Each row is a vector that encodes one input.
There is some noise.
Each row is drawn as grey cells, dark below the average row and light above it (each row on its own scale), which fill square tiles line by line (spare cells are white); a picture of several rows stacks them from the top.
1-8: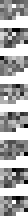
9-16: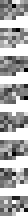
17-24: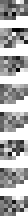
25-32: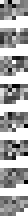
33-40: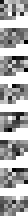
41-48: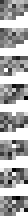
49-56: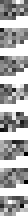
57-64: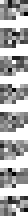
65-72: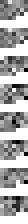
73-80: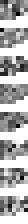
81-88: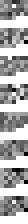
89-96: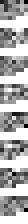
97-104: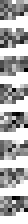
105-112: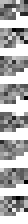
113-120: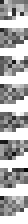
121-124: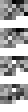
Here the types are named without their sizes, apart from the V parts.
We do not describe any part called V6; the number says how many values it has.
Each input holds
a list of items, each a true/false value and a value of V6.
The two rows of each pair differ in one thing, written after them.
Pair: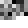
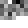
the true/false value in item 2 of the list
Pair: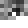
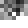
the true/false value in item 2 of the list
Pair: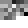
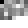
the value of V6 in item 1 of the list
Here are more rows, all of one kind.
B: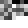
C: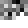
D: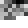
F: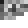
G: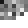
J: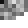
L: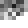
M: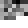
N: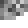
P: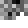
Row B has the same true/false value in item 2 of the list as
C and F.
